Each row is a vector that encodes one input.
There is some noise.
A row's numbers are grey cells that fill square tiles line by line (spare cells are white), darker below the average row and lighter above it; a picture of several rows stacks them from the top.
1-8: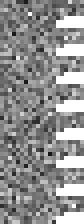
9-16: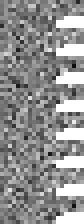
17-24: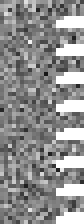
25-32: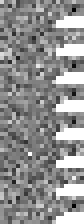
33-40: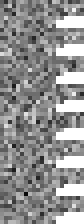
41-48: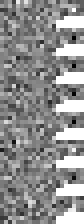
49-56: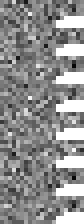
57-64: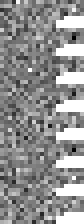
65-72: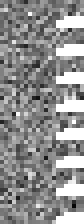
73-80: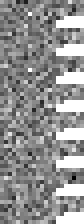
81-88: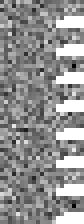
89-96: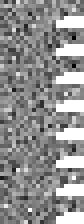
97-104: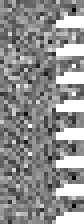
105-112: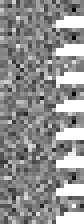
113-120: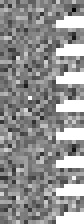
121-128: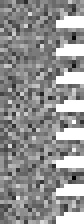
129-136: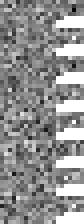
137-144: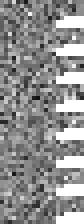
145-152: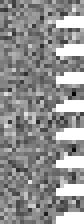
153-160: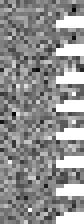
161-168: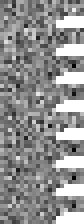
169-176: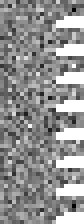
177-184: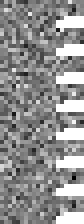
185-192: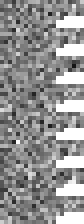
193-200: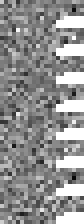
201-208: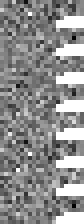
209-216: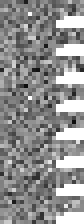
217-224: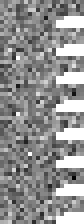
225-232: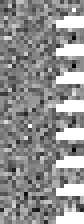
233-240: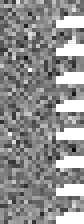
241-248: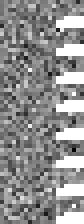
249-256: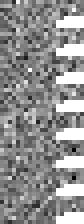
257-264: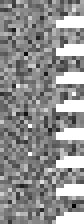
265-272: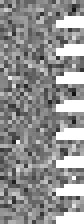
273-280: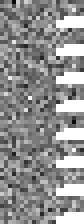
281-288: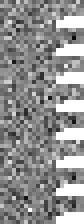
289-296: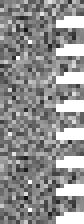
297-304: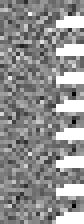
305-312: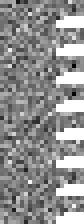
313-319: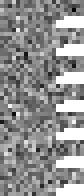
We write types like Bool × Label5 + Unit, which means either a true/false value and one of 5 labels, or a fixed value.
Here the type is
Line9 × (Tree13 + Unit) + List2(Line13) + Tree11.
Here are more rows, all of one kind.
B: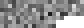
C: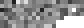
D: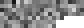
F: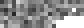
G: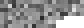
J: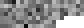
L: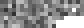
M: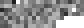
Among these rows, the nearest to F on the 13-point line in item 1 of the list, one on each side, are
D and L.
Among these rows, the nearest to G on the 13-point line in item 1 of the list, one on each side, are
B and L.
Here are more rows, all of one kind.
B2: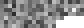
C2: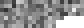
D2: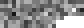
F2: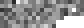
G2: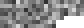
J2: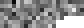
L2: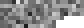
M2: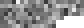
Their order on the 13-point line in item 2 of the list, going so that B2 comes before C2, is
D2, B2, J2, L2, C2, F2, M2, G2.
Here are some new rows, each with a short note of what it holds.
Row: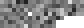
a point on a 9-point line and a node of a 13-node tree
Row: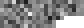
a point on a 9-point line
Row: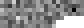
a point on a 9-point line
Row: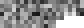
the empty list
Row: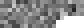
a point on a 9-point line and a node of a 13-node tree
